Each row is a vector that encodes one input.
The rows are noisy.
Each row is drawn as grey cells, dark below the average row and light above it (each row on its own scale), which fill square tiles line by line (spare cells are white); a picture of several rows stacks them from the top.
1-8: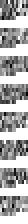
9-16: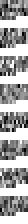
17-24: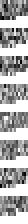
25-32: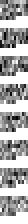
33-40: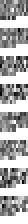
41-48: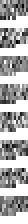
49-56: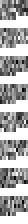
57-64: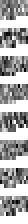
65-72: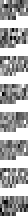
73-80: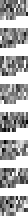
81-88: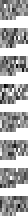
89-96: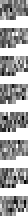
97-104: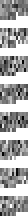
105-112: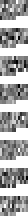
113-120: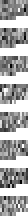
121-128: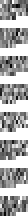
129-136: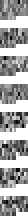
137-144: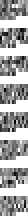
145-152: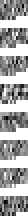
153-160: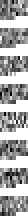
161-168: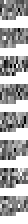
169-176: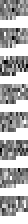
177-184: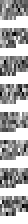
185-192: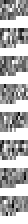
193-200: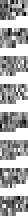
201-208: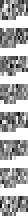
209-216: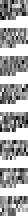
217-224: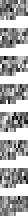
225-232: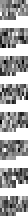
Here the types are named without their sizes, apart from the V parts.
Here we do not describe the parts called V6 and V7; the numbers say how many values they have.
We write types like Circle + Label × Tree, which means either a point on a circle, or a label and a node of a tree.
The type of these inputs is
Line × V6 + List(Bool × V7).
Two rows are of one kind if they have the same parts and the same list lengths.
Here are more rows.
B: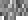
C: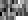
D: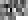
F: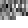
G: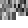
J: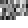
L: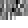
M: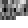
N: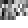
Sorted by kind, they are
B
C, J, M, N
D, F, G
L

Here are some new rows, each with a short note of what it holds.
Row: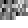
a list of one item
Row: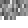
the empty list
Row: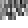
a list of two items
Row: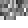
the empty list
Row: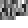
a list of one item
